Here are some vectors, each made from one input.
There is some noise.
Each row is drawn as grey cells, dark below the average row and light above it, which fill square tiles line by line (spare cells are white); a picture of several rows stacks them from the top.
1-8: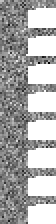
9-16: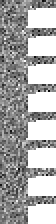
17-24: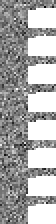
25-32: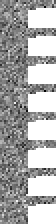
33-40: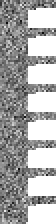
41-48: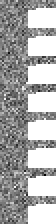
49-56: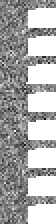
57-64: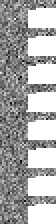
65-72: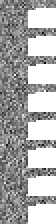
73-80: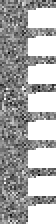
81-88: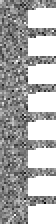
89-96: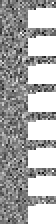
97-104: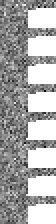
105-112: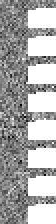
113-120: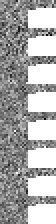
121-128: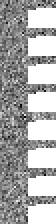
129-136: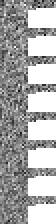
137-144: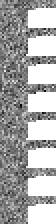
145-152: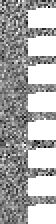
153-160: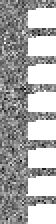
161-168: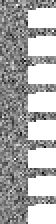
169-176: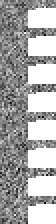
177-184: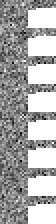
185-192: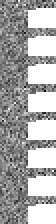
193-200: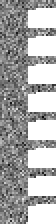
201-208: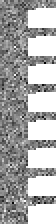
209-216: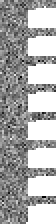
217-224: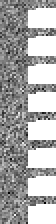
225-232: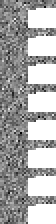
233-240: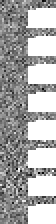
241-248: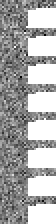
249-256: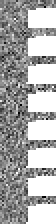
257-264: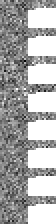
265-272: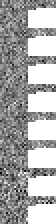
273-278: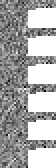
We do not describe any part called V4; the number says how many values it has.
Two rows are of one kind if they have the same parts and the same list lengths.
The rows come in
4 kinds.
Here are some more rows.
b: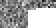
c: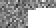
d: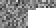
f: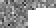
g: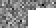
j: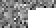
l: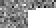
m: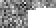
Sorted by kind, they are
b, g
c, d, m
f
j, l

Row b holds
a point on an 8-point circle and a true/false value.
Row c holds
a point on each of two 9-point circles.
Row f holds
a fixed value.
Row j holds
a true/false value and a value of V4.
